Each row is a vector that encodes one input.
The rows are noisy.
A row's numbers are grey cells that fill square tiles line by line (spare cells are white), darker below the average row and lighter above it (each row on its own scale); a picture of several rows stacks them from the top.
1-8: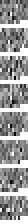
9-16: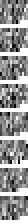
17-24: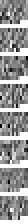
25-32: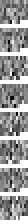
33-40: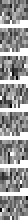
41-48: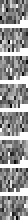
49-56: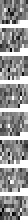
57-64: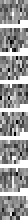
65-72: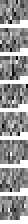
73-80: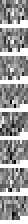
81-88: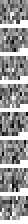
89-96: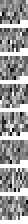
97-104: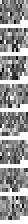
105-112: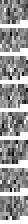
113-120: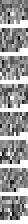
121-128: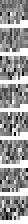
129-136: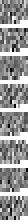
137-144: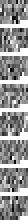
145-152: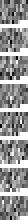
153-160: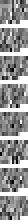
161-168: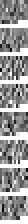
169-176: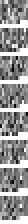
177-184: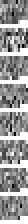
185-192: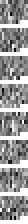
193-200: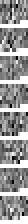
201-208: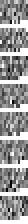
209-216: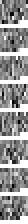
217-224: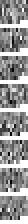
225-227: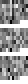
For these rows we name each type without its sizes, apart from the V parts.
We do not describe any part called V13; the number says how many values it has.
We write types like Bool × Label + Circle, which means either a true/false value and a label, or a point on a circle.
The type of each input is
Bool × V13 + Line.
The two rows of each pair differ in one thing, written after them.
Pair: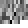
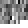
the value of V13
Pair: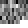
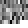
the value of V13
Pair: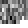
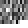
the true/false value
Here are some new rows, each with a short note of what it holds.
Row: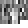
a true/false value and a value of V13
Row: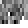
a point on a line
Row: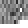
a true/false value and a value of V13
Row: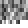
a point on a line
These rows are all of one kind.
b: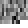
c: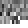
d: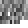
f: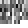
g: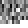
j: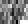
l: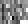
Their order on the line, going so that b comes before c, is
d, b, j, c, g, l, f.
